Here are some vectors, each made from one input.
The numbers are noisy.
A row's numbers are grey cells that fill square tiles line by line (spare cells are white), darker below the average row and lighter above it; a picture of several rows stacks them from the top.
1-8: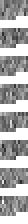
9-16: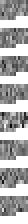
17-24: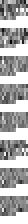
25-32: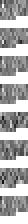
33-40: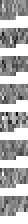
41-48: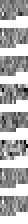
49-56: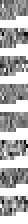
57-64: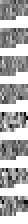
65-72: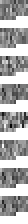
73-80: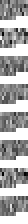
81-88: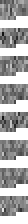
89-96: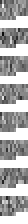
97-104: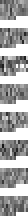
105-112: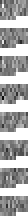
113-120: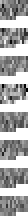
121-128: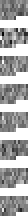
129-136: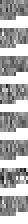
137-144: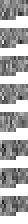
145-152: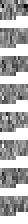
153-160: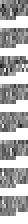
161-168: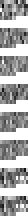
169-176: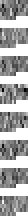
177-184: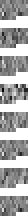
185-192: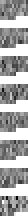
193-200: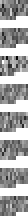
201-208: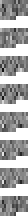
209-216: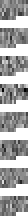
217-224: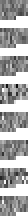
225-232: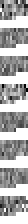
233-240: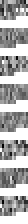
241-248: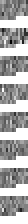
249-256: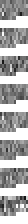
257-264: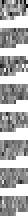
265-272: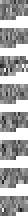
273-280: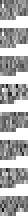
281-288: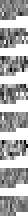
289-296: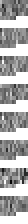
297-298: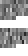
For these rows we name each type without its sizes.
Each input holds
either a node of a tree, or four true/false values.
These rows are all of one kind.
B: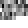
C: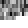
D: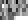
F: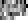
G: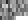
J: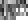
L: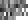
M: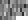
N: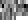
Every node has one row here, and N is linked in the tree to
B and M.
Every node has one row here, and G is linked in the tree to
D and M.
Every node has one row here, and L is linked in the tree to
J and M.
